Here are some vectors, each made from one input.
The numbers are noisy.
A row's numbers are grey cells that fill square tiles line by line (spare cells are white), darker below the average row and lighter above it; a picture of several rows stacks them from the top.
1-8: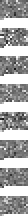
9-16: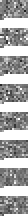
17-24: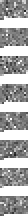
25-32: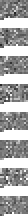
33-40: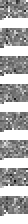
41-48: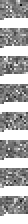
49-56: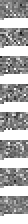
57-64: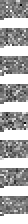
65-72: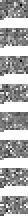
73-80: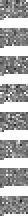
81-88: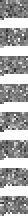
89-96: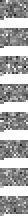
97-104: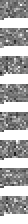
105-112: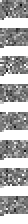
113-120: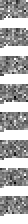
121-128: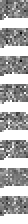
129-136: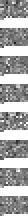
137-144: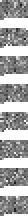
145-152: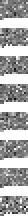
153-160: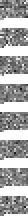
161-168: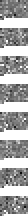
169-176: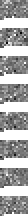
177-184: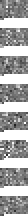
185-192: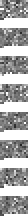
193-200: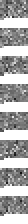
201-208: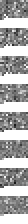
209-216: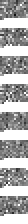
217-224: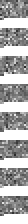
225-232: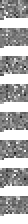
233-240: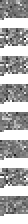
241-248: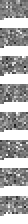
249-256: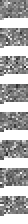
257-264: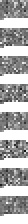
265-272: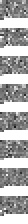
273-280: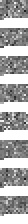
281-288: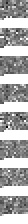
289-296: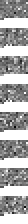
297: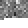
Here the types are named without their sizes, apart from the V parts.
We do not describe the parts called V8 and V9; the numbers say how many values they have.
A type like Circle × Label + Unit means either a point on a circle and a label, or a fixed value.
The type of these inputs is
Bool × Line + (Tree + V8) × V9.
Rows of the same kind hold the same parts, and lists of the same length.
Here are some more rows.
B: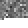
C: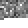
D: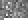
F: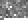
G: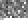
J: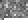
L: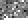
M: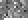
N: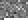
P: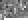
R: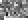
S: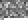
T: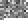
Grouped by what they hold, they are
B, C, N, P
D, F, J, S
G, L, M, R, T

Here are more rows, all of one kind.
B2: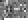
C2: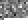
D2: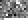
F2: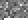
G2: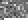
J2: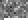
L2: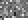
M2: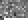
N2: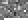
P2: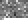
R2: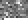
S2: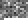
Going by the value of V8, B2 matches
F2, J2 and R2.
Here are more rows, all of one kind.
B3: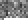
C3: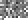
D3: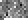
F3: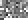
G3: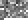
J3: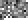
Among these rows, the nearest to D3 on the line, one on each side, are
B3 and J3.
